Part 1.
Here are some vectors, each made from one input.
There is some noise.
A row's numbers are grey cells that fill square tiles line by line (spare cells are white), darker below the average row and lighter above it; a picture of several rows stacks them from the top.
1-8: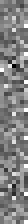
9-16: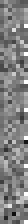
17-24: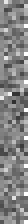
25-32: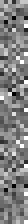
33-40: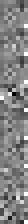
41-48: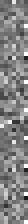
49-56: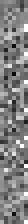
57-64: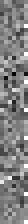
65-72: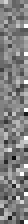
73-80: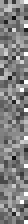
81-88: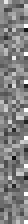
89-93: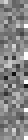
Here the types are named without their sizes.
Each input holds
either a point on a line, or a node of a tree.
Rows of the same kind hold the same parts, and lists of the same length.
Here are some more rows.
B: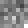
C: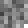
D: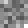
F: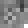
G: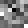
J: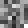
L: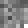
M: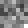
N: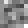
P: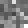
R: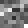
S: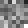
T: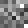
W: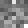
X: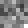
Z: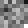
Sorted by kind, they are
B, C, D, F, L, M, N, P, S, W, X, Z
G, J, R, T

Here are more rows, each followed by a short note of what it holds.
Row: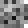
a node of a tree
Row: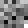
a node of a tree
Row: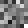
a node of a tree
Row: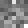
a point on a line
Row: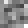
a point on a line
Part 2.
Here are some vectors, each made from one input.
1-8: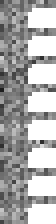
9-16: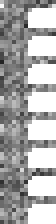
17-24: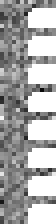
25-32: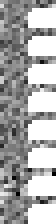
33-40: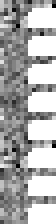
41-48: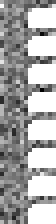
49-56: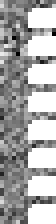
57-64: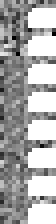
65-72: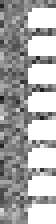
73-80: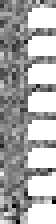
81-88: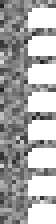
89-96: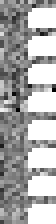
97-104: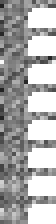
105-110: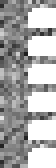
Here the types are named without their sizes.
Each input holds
a list of points on a line.
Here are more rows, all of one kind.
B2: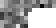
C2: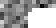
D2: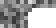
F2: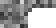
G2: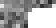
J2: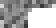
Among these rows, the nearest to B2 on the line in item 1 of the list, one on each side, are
F2 and G2.
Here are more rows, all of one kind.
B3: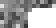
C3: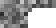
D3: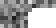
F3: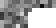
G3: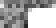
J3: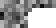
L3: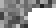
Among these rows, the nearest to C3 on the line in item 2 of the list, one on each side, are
J3 and L3.
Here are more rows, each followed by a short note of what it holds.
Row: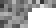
a list of one item
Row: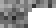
a list of two items
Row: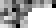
the empty list
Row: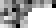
the empty list
